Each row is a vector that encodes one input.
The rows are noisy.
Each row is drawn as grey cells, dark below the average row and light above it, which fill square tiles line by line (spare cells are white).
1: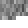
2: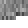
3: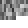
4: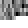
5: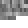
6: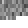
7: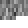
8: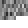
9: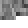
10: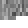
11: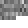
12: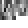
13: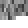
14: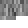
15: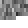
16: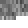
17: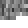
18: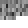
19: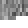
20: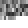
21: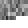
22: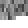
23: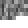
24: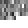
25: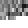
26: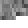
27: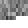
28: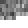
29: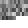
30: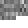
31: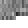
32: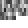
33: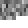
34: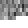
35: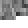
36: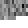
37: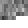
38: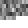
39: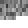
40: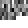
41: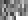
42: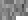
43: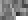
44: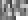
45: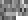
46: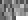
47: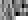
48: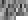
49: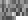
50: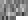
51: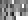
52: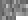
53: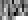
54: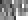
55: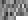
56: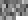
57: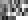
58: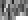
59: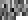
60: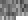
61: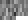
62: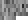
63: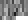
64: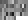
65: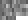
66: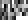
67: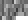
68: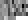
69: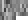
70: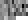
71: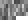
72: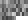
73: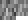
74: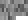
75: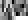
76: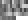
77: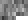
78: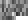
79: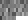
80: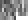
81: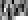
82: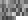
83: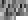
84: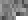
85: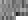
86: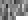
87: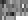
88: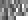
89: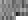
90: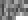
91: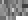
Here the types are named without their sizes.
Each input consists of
a list of points on a line.
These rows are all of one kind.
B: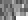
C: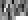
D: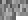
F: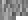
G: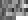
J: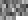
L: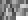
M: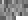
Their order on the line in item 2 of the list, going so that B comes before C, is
G, L, B, C, D, F, M, J.
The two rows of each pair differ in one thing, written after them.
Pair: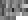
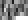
the place on the line in item 2 of the list
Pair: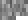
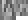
the place on the line in item 1 of the list
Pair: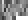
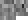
the place on the line in item 1 of the list
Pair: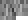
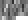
the place on the line in item 1 of the list
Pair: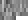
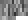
the place on the line in item 2 of the list
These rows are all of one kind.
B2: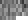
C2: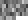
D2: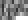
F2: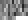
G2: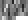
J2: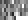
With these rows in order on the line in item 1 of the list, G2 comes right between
D2 and F2.
